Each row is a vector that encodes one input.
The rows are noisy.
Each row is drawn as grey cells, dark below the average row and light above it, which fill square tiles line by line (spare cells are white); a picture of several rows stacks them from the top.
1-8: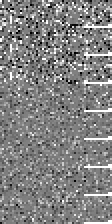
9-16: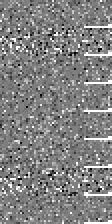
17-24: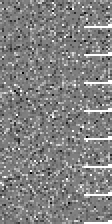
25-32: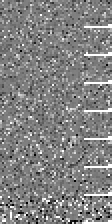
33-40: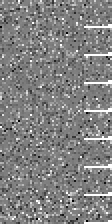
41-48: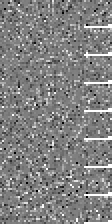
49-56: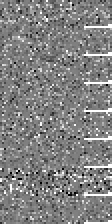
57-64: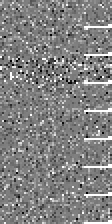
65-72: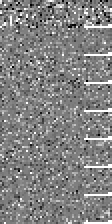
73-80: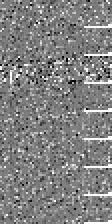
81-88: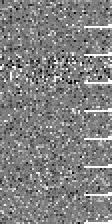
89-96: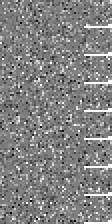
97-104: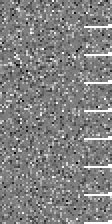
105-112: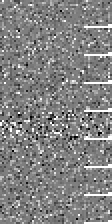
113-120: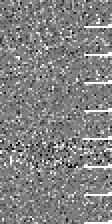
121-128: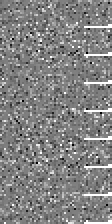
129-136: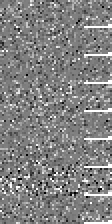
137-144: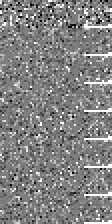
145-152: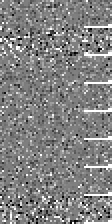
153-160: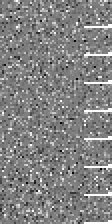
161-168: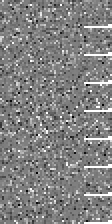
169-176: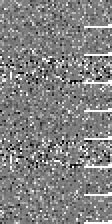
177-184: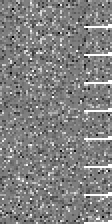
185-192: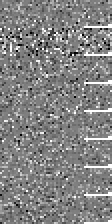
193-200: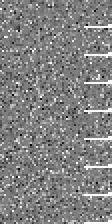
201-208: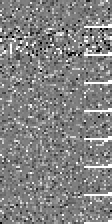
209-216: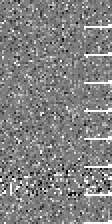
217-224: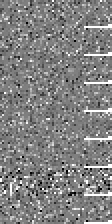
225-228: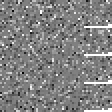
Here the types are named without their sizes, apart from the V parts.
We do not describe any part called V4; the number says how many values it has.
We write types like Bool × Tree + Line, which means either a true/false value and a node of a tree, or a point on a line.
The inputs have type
Bool × Circle × (List(Line) × Tree + V4).
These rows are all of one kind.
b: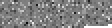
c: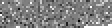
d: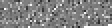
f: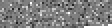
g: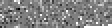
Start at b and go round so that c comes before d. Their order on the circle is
b, g, c, d, f.
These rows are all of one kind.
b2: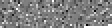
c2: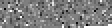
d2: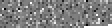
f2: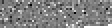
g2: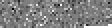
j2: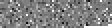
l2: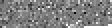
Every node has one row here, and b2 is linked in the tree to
g2 and l2.
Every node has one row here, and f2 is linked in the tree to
c2 and l2.
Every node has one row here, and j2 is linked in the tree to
d2.
